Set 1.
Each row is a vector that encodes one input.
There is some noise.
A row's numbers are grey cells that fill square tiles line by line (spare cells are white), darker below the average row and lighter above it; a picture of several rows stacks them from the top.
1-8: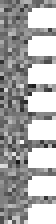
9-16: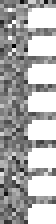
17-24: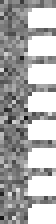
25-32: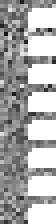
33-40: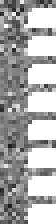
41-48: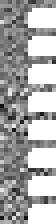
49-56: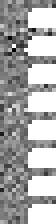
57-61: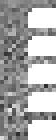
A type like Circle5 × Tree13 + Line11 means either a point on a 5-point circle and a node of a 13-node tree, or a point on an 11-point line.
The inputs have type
Bool × Label5.
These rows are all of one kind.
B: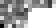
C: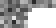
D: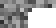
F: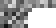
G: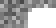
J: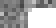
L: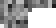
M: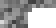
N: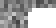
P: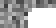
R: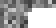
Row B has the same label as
C and G.
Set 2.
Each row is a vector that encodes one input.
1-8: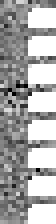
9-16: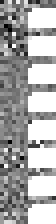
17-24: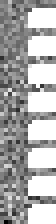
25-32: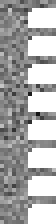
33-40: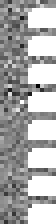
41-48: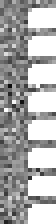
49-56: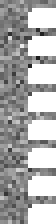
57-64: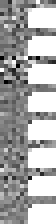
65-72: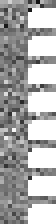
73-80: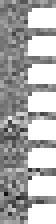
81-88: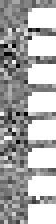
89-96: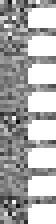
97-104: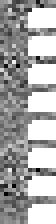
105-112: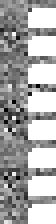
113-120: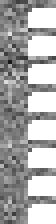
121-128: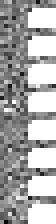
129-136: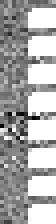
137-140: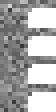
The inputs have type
List2(Line13).
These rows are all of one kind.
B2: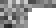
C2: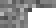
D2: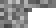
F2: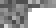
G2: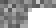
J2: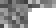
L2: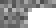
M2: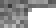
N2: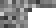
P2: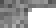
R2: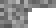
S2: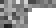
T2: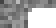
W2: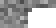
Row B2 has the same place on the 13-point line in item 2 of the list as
F2, G2, M2 and P2.
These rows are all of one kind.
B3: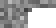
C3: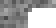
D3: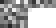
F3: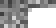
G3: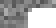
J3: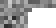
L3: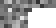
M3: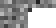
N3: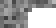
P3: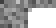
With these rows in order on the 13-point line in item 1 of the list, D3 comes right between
B3 and P3.
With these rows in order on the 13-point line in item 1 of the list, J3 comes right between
B3 and G3.
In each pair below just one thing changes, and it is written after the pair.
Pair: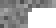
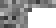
the place on the 13-point line in item 2 of the list
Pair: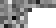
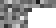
the place on the 13-point line in item 1 of the list
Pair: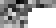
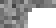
the place on the 13-point line in item 2 of the list
